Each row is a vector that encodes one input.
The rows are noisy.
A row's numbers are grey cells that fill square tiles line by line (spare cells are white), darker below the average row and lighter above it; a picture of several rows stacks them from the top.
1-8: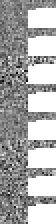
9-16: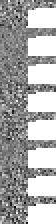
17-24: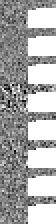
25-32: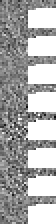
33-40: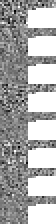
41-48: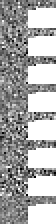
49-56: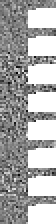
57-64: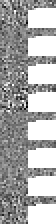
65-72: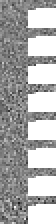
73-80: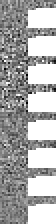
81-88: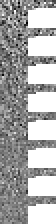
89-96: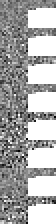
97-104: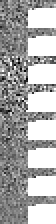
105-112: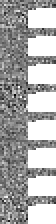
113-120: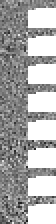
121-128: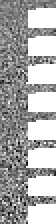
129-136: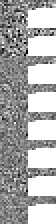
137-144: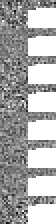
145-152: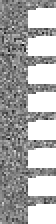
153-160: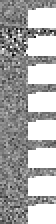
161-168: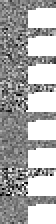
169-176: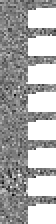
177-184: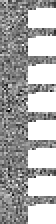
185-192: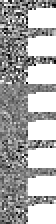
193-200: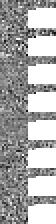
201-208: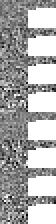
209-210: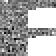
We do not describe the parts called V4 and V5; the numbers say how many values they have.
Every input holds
a value of V4, together with either a point on a 6-point circle and a true/false value, or a node of an 8-node tree and a value of V5.
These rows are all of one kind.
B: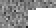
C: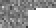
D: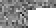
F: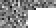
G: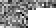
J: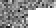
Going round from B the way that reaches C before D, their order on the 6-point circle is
B, G, C, F, D, J.
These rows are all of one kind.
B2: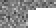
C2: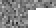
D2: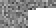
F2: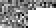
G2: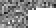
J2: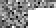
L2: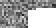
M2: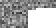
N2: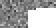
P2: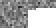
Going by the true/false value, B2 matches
F2, G2 and P2.
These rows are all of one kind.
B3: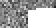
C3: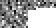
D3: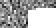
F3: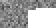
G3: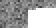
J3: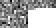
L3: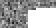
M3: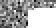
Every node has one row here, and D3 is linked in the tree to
F3 and J3.
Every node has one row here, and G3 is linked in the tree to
C3.
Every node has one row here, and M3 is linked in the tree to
B3.
